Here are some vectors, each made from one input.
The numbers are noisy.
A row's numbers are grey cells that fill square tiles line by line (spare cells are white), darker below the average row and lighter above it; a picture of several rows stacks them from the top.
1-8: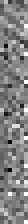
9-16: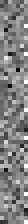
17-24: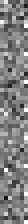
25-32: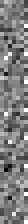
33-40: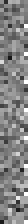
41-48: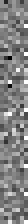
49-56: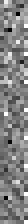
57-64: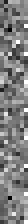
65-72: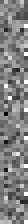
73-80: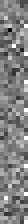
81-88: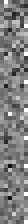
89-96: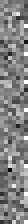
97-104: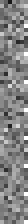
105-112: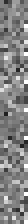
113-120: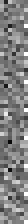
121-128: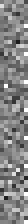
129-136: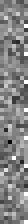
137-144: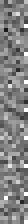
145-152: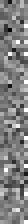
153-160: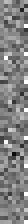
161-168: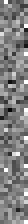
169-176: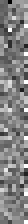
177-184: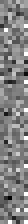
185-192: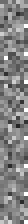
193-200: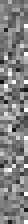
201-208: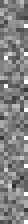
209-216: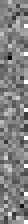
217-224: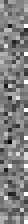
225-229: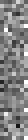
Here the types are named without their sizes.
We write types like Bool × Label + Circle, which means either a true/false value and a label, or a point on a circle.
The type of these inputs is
(List(Line) + Tree) × (Tree + Unit).
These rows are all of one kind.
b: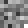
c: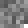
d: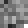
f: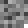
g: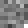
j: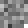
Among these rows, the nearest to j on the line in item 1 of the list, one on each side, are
b and f.
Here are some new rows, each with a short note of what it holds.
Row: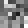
a node of each of two trees
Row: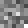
a list of one item
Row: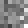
a node of a tree, together with a list of two items
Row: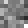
a node of a tree, together with a list of one item
